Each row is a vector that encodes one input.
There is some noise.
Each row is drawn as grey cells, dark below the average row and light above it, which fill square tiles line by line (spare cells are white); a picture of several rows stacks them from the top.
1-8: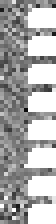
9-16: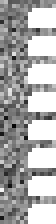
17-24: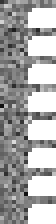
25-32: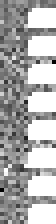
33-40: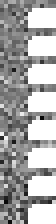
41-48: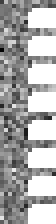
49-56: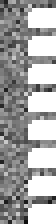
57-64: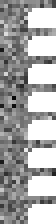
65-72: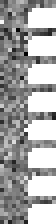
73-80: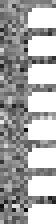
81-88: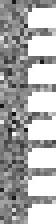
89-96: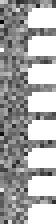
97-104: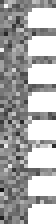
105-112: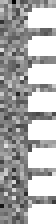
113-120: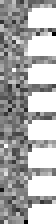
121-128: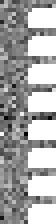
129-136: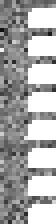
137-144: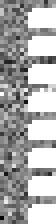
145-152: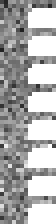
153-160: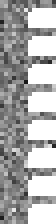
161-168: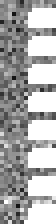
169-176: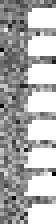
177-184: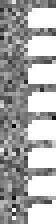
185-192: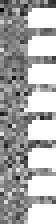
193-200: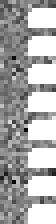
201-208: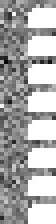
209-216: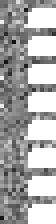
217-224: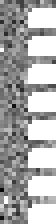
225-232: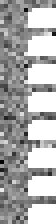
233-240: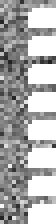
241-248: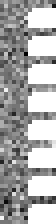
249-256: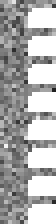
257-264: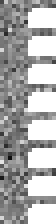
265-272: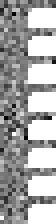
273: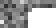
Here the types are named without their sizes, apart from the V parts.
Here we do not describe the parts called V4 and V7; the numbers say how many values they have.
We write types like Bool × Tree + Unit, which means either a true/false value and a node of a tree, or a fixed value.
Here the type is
(Bool × V4 + Line) × Label × V7.
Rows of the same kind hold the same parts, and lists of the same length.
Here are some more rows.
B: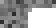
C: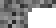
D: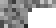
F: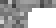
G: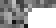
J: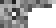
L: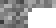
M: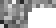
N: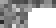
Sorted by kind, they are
B, C, D, G, J, L, M, N
F

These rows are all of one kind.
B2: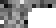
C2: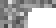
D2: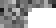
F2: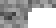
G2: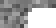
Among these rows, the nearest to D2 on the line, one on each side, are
F2 and G2.
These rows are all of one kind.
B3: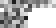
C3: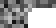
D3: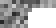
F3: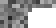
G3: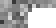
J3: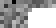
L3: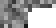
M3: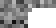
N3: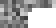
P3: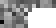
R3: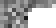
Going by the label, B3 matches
C3, G3, J3 and N3.
